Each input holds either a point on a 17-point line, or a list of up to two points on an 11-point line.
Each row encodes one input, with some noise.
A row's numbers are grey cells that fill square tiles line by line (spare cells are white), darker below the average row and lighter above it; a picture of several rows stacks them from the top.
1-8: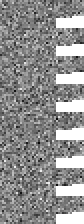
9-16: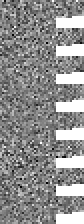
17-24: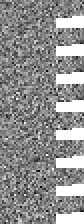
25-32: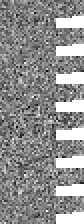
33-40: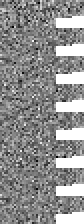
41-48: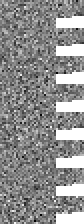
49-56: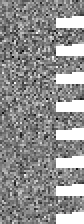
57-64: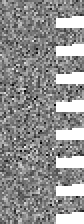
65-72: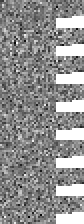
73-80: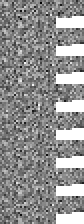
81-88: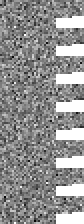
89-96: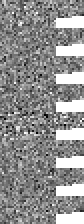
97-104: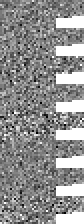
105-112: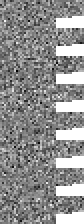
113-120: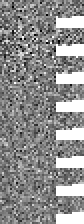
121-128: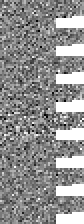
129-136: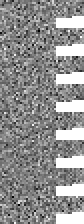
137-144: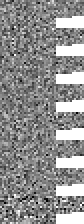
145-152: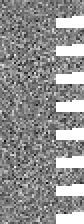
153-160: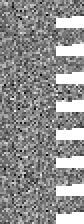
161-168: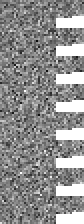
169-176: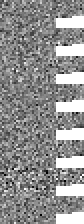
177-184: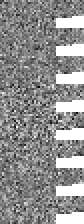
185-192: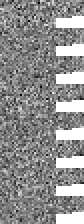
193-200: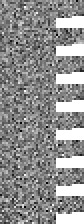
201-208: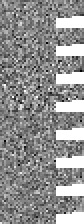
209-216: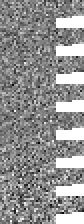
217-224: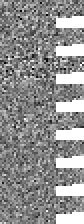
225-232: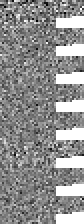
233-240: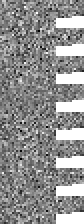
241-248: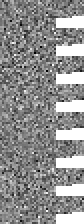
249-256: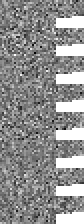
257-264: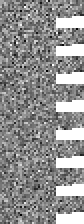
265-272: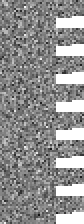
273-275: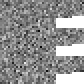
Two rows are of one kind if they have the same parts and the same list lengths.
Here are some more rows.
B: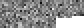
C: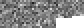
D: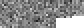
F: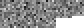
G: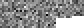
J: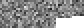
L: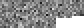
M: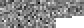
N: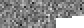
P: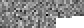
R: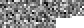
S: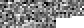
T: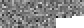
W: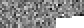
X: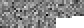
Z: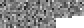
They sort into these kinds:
B, G, J, L, P, W, X
C, D, N, T
F, M, Z
R, S

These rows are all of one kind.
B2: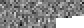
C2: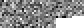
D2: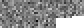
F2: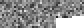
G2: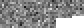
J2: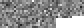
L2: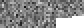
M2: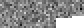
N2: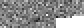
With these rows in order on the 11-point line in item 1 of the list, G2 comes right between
L2 and M2.
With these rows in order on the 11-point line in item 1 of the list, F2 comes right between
B2 and J2.
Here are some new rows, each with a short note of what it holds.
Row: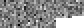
a list of one item
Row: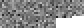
a list of two items
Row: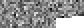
a point on a 17-point line
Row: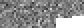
a list of two items
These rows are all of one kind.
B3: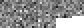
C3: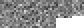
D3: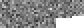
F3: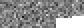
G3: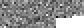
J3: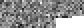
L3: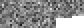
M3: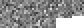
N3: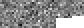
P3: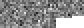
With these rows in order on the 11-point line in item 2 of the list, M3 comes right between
L3 and P3.
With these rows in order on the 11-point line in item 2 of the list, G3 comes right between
C3 and N3.
